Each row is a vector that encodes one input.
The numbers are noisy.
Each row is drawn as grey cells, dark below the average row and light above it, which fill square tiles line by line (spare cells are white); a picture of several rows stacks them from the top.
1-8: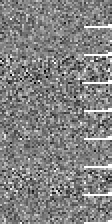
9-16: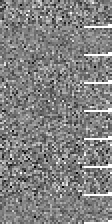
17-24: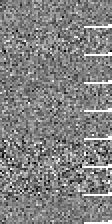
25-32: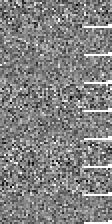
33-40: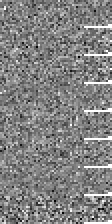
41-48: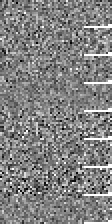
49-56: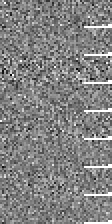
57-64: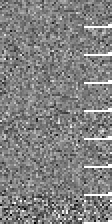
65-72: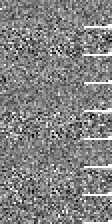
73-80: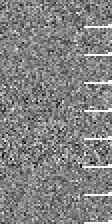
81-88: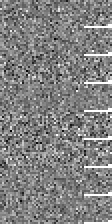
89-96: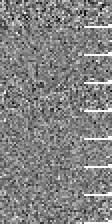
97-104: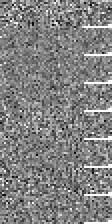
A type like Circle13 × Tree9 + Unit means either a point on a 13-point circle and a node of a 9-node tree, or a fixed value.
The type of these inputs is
Line4 + List3(Line5).
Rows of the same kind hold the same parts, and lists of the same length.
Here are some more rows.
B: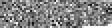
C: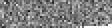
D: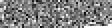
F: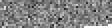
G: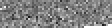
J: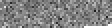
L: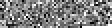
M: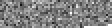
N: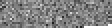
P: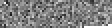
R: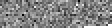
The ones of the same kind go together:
B
C, P
D, F, G, J
L
M, N, R

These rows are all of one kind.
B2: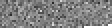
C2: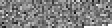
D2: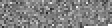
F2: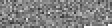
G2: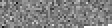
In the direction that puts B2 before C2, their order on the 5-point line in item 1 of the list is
D2, G2, B2, C2, F2.
